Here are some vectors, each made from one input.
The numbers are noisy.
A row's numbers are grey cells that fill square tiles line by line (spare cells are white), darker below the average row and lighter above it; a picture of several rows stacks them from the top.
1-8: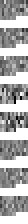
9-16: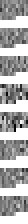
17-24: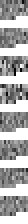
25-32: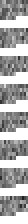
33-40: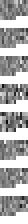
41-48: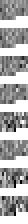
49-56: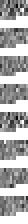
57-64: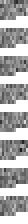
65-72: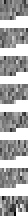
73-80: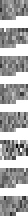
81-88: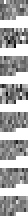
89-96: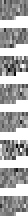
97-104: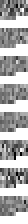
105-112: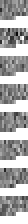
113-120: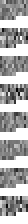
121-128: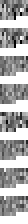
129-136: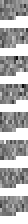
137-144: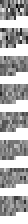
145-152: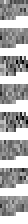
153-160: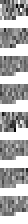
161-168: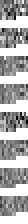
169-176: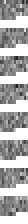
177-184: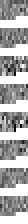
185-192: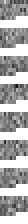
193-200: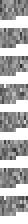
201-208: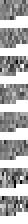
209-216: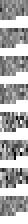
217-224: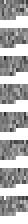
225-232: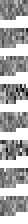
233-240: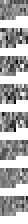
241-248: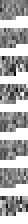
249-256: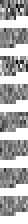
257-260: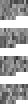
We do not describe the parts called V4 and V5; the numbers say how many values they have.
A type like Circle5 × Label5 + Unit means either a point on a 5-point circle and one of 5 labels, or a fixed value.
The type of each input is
Label9 + (Line7 + V5) × (Tree9 + V4).
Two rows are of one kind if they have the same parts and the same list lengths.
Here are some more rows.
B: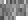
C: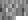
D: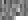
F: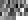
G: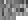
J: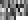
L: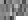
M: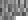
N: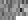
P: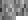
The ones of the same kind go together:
B
C, M, P
D, L
F, J
G, N

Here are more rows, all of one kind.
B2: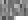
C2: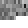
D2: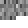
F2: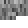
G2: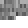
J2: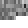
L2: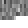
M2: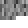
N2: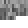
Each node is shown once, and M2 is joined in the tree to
J2 and L2.
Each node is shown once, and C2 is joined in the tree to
J2.
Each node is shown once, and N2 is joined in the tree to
B2.
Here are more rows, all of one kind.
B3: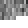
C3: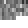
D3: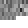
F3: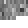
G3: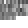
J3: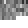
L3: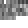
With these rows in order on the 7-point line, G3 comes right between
D3 and L3.
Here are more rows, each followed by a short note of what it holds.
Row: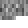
a point on a 7-point line and a node of a 9-node tree
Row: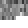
a value of V4 and a value of V5
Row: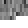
a node of a 9-node tree and a value of V5
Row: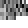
one of 9 labels
